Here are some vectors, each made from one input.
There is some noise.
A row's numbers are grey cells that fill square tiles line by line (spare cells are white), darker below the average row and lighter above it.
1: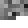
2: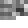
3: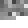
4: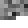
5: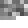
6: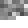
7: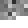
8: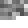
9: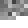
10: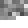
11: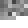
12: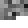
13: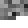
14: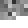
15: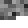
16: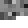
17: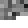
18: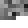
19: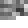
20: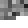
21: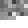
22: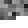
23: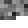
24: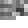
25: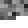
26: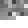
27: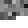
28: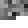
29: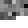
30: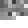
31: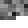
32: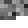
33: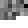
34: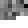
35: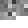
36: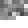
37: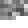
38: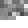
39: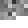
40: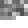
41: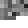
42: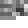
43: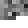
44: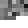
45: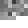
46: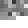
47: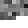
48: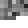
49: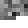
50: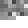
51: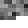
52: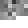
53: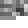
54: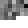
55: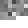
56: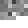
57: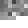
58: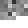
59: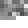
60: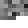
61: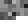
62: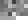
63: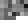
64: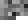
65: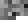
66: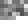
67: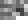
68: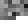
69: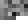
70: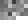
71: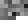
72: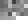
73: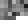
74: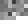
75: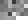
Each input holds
either a point on a 5-point line, or a point on a 7-point line.
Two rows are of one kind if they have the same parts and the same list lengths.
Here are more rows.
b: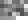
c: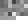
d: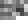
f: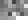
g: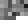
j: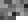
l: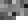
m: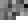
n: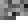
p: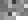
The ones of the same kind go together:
b, c, d, f, p
g, j, l, m, n

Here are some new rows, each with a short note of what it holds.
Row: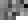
a point on a 5-point line
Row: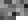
a point on a 5-point line
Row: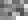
a point on a 7-point line
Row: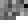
a point on a 5-point line
